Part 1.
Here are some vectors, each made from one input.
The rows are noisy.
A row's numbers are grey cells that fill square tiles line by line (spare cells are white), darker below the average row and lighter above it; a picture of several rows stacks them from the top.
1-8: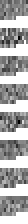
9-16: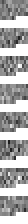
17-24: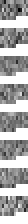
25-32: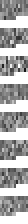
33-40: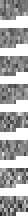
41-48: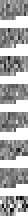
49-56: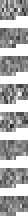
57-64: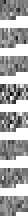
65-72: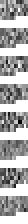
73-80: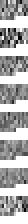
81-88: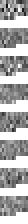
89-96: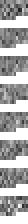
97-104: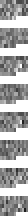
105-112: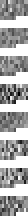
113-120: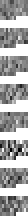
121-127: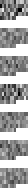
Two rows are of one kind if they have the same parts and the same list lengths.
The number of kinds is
2.
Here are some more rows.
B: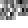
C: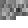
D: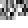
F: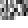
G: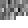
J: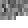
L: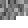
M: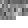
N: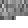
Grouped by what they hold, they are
B, D, G, J, L, M
C, F, N

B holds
one of 9 labels and a point on a 7-point line.
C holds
two labels (each one of 9).
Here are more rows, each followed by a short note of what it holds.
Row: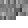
two labels (each one of 9)
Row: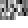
two labels (each one of 9)
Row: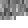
one of 9 labels and a point on a 7-point line
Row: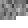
one of 9 labels and a point on a 7-point line
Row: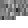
two labels (each one of 9)
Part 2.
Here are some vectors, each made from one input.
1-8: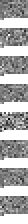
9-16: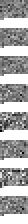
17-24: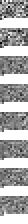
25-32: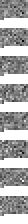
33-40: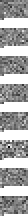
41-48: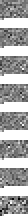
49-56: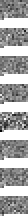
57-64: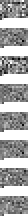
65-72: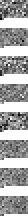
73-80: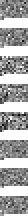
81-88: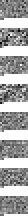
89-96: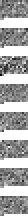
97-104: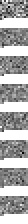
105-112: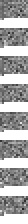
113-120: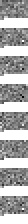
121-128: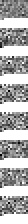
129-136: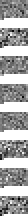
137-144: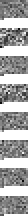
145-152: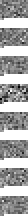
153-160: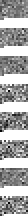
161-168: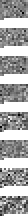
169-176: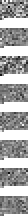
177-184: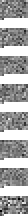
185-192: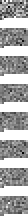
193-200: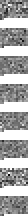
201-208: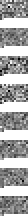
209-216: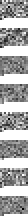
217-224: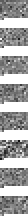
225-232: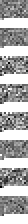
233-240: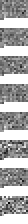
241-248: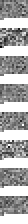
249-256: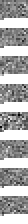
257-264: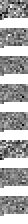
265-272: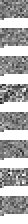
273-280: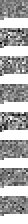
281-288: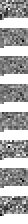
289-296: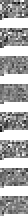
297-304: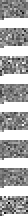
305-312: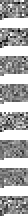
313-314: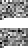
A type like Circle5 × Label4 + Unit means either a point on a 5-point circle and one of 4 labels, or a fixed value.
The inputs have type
(Circle9 + Unit) × Line10 + Line11.
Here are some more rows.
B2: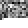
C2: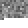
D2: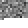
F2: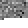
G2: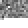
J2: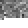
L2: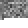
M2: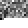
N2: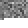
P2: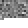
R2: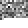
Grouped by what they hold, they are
B2, M2, R2
C2, G2, J2, P2
D2, F2, L2, N2

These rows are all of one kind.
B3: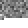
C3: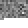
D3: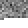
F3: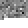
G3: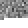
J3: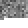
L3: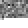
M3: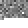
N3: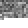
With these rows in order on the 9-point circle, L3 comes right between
F3 and N3.
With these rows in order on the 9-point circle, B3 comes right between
D3 and N3.
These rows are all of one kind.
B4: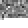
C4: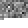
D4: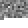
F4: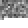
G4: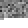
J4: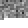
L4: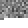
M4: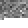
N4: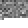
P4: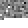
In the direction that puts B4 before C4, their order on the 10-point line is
B4, N4, F4, M4, G4, J4, L4, D4, C4, P4.
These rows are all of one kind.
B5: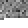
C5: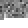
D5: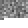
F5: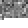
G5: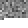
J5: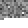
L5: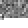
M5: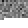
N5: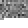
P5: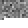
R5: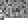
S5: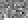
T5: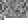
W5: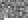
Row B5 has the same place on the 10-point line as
G5, S5 and T5.
